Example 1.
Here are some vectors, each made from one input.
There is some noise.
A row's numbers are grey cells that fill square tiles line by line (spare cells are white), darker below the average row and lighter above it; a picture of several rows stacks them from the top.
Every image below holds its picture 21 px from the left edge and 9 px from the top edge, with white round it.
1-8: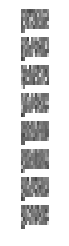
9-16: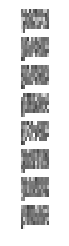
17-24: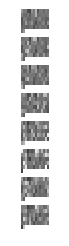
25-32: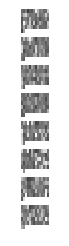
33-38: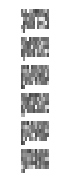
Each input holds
either a point on a 5-point line, or three true/false values.
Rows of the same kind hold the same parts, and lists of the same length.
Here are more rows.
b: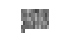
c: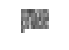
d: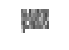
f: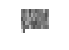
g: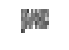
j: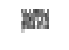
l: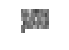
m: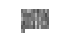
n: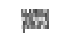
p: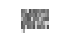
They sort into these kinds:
b, d, f, g, j, l, m, n
c, p

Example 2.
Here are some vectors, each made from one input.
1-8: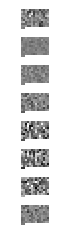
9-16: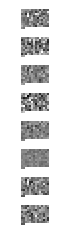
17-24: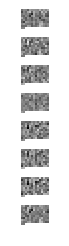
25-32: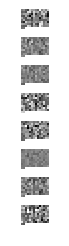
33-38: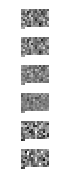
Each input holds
one of 6 labels and a point on a 4-point line.
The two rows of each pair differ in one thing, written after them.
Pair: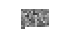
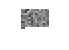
the label
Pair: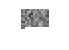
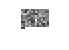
the place on the 4-point line
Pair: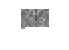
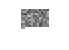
the place on the 4-point line
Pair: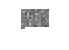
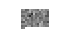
the place on the 4-point line
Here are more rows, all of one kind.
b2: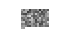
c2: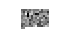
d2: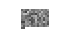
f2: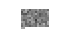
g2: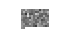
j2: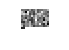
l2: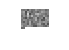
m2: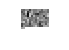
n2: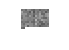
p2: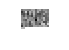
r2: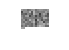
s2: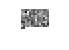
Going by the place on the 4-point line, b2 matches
f2, g2, l2 and m2.
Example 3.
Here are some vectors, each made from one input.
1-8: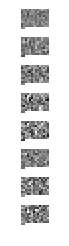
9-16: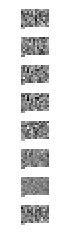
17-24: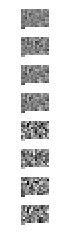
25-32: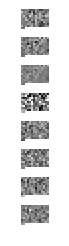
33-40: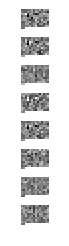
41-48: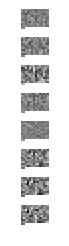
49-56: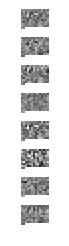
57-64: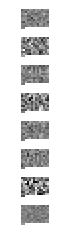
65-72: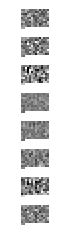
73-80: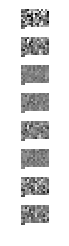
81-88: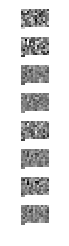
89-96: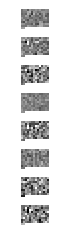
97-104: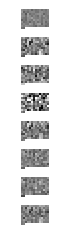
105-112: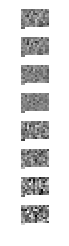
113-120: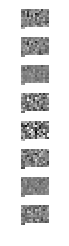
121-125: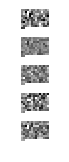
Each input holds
a true/false value, together with either a point on a 17-point circle, or a fixed value.
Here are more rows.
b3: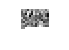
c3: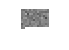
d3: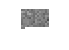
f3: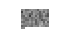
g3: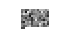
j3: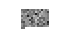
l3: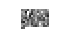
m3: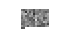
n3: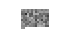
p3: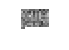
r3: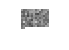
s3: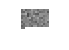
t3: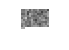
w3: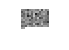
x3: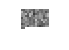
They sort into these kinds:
b3, c3, d3, f3, g3, j3, l3, m3, n3, p3, s3, t3, w3, x3
r3

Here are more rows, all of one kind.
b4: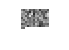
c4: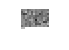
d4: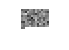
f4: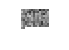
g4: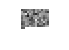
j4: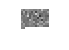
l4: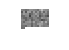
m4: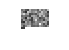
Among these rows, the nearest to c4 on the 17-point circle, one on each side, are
f4 and g4.
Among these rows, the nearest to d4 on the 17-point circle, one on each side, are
b4 and g4.
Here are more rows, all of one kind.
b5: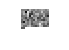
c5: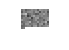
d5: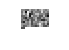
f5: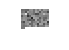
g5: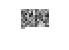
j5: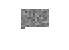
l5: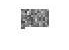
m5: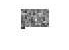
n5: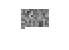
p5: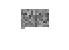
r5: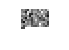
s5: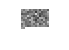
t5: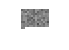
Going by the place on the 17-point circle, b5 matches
f5 and s5.
